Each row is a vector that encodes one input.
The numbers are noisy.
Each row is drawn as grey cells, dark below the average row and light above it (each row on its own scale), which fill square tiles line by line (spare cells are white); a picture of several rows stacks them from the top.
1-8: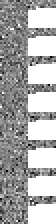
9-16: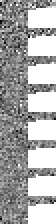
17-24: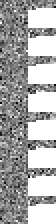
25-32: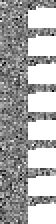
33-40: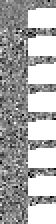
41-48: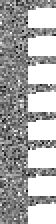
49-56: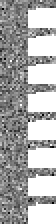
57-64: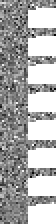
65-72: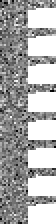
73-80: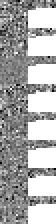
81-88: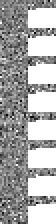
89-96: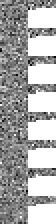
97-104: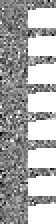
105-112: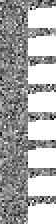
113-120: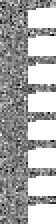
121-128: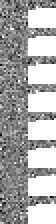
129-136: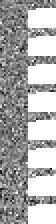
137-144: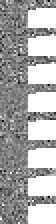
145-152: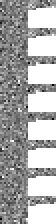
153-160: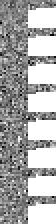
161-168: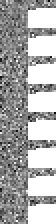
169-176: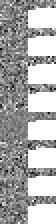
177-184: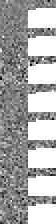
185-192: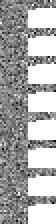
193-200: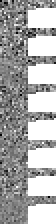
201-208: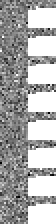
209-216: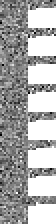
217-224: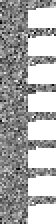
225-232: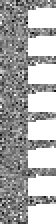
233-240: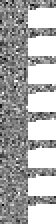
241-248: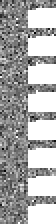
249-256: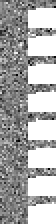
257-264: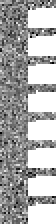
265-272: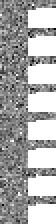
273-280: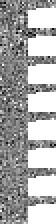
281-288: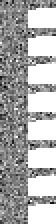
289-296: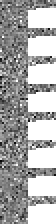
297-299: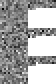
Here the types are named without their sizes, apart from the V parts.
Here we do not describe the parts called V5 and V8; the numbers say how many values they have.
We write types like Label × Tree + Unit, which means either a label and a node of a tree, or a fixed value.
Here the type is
(Circle + Line) × (Line + V5) + V8.
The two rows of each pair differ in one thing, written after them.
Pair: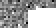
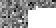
the place on the circle
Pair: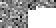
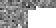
the place on the circle
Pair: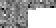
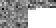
the place on the line
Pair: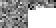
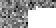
the place on the circle
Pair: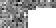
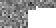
the place on the circle
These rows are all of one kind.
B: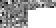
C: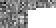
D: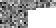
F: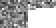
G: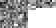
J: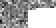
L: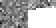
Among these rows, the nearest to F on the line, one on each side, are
G and J.
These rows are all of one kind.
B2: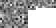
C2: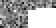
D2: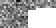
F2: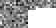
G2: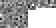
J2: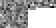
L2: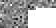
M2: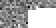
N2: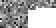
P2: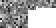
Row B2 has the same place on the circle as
G2, L2, N2 and P2.
